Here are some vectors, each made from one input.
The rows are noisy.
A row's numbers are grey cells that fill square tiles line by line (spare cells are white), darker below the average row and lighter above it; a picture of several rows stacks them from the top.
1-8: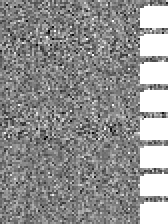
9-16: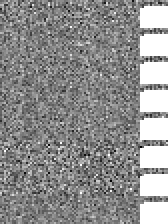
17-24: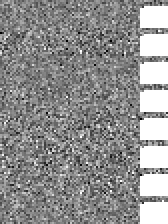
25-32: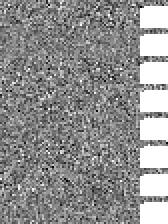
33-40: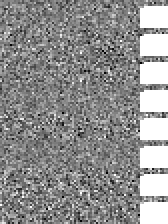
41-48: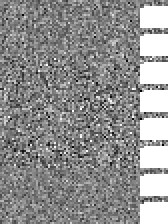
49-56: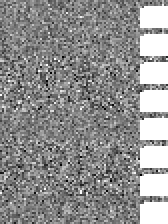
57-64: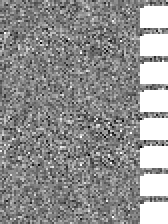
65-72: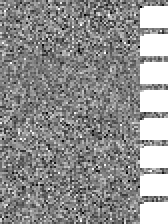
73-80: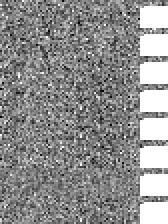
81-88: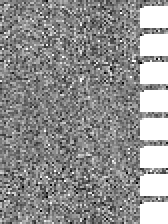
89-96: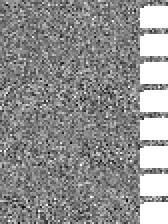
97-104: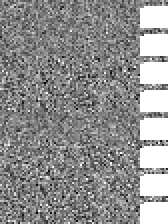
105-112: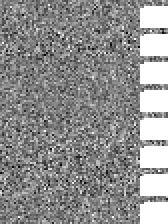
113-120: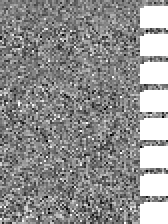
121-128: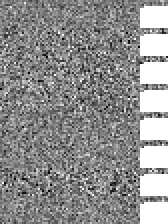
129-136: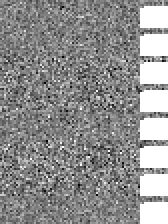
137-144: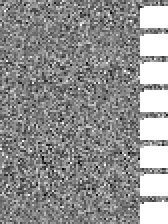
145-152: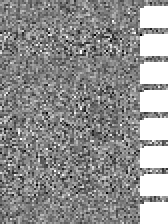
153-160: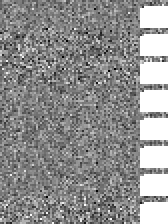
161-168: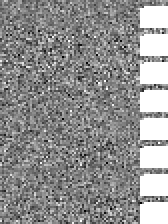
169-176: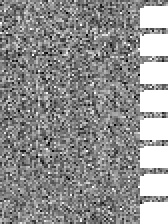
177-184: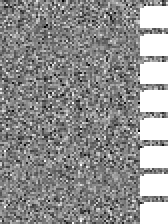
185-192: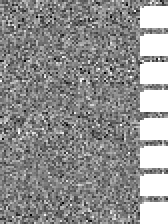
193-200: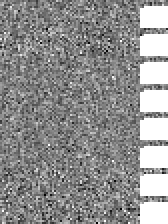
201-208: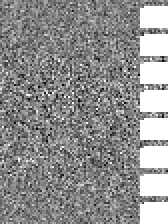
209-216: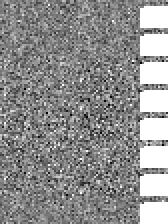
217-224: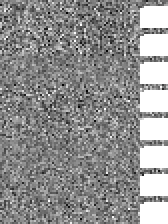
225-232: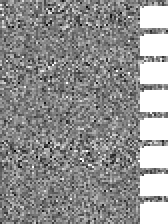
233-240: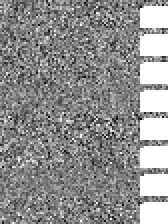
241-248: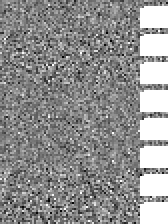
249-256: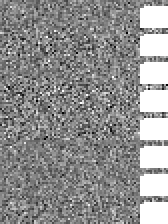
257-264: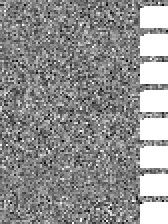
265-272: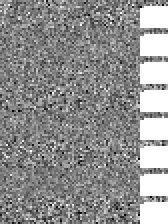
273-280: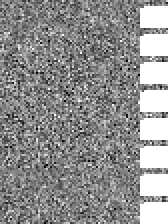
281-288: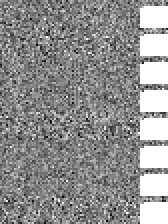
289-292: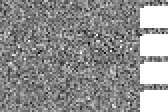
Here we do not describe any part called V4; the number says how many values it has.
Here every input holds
either a point on a 9-point circle and a true/false value, or a point on a 5-point line and a value of V4, or a node of a 12-node tree.
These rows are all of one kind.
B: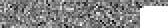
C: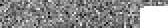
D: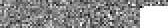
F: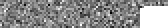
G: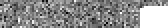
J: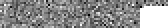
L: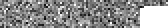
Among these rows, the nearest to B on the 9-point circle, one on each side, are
C and G.
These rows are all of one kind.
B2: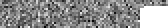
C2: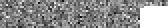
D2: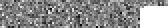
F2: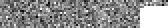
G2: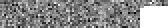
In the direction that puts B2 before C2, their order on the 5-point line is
F2, G2, B2, C2, D2.
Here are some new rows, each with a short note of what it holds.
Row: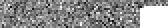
a point on a 9-point circle and a true/false value
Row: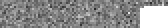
a node of a 12-node tree
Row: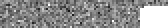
a node of a 12-node tree
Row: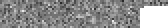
a node of a 12-node tree
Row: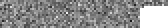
a node of a 12-node tree
